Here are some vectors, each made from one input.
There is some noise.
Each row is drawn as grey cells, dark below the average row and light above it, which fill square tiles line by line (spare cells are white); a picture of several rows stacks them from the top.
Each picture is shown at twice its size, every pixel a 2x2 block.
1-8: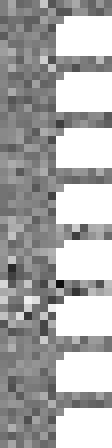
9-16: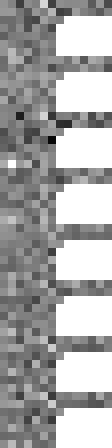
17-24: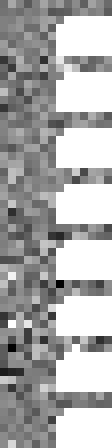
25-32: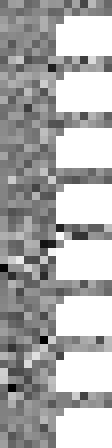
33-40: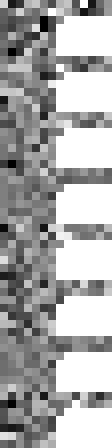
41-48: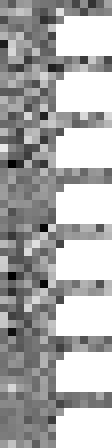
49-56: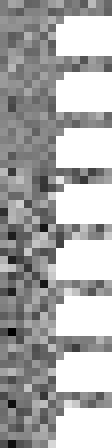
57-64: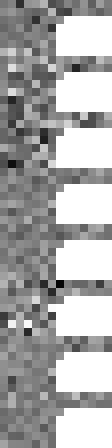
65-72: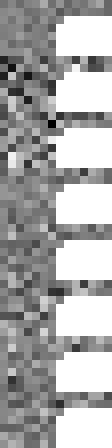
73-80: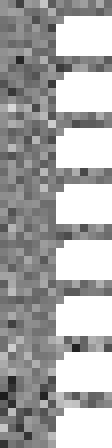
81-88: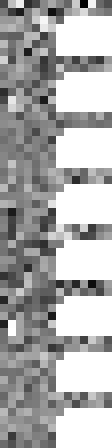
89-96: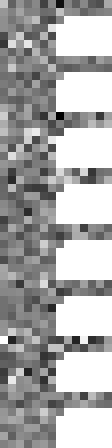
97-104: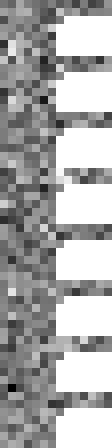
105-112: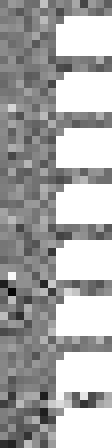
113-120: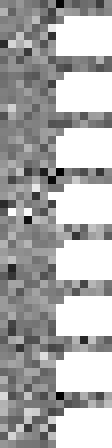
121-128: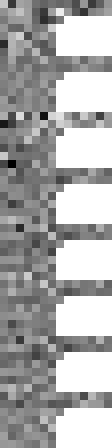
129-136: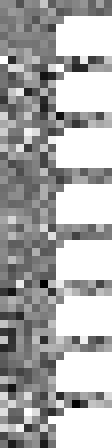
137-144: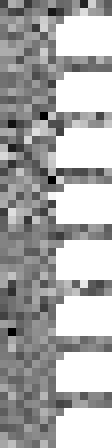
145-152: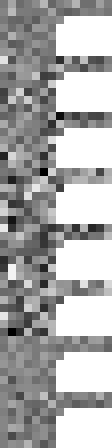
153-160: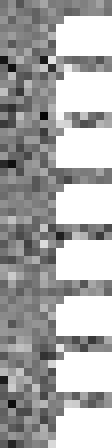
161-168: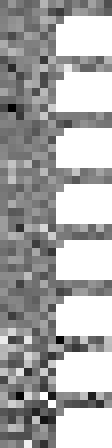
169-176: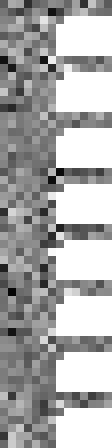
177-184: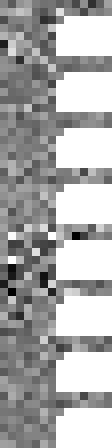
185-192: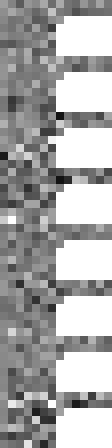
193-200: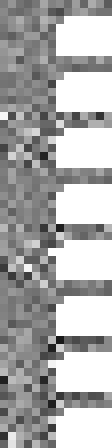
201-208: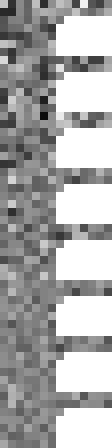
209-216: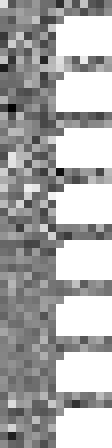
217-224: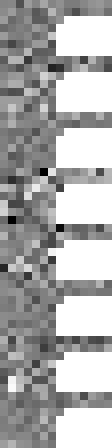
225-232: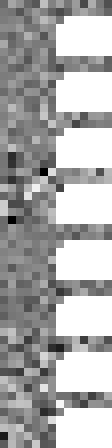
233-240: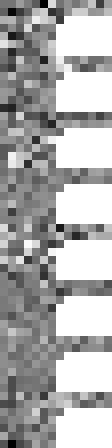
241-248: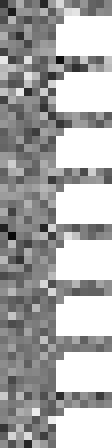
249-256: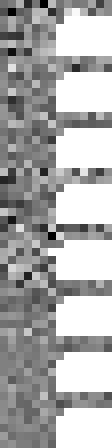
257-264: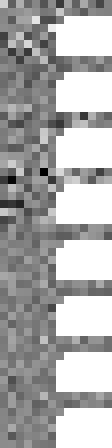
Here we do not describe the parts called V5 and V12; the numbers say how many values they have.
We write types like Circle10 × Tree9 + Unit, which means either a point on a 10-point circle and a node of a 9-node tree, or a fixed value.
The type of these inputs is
Bool × (Circle9 + Unit) + V5 × V12.
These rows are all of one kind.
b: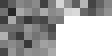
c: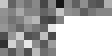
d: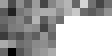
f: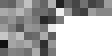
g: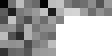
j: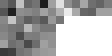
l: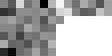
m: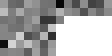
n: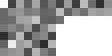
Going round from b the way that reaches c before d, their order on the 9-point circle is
b, g, f, m, c, d, n, l, j.
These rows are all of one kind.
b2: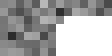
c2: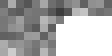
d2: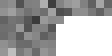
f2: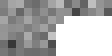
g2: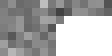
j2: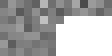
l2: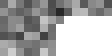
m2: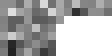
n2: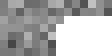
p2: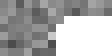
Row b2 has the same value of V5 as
j2 and m2.
